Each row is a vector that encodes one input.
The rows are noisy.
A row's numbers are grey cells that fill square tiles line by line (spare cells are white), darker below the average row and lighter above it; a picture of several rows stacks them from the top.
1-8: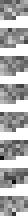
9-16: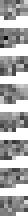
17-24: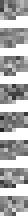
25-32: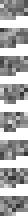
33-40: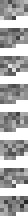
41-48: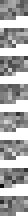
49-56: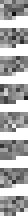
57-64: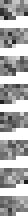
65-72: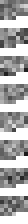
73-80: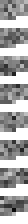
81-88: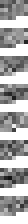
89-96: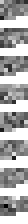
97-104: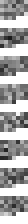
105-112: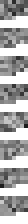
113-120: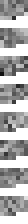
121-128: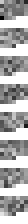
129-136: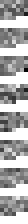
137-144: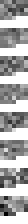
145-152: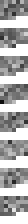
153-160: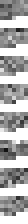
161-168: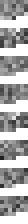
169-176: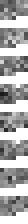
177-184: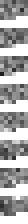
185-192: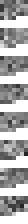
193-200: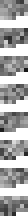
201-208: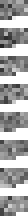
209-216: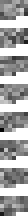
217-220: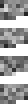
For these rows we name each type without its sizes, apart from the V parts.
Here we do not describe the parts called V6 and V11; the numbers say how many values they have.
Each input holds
a true/false value and a value of V6, together with either a node of a tree, or a value of V11.
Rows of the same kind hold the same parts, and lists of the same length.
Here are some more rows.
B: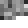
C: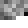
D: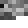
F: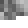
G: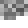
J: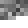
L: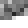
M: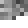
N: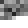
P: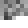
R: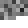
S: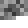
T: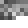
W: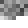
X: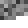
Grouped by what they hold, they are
B, C, D
F, G, J, L, M, N, P, R, S, T, W, X

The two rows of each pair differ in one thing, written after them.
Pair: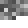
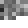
the true/false value
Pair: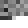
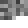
the true/false value
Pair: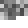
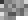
the value of V6
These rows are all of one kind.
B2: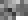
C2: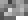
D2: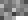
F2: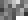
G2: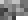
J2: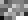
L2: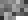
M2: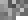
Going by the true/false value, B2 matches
F2 and M2.
